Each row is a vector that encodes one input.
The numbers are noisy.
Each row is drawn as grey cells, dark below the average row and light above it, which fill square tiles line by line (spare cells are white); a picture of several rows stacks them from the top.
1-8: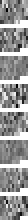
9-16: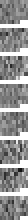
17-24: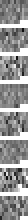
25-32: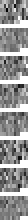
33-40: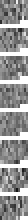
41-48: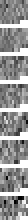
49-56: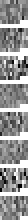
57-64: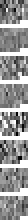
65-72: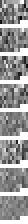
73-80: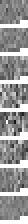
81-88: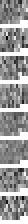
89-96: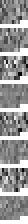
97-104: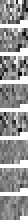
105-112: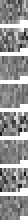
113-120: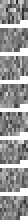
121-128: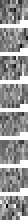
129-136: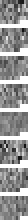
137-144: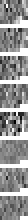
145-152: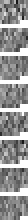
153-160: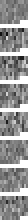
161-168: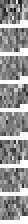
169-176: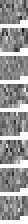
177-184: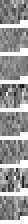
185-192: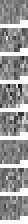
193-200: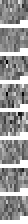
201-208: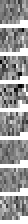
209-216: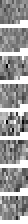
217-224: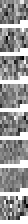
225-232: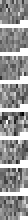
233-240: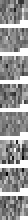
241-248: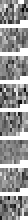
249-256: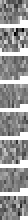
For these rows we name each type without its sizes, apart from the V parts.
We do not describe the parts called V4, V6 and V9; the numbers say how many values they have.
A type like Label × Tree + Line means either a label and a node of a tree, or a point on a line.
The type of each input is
Line × (Line + (Tree + Unit) × V9) × V4 × V6.
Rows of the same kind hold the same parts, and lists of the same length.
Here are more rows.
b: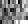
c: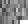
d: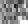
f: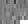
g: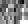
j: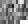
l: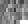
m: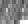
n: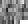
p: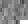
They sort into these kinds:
b, c, j, n
d, f, g, l, p
m

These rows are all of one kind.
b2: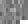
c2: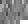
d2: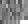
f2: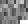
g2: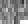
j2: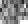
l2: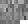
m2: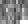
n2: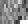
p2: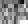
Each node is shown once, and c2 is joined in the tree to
d2 and g2.
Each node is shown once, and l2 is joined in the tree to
n2.
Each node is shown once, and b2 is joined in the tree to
d2, m2 and n2.
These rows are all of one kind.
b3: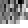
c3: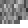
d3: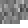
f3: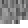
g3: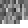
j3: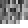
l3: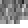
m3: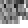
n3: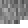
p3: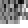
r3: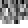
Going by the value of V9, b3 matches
f3, j3 and l3.
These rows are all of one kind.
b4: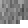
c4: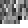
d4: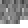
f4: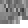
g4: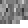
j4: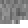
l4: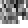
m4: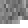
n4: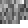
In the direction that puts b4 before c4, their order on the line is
b4, l4, m4, n4, c4, g4, j4, f4, d4.
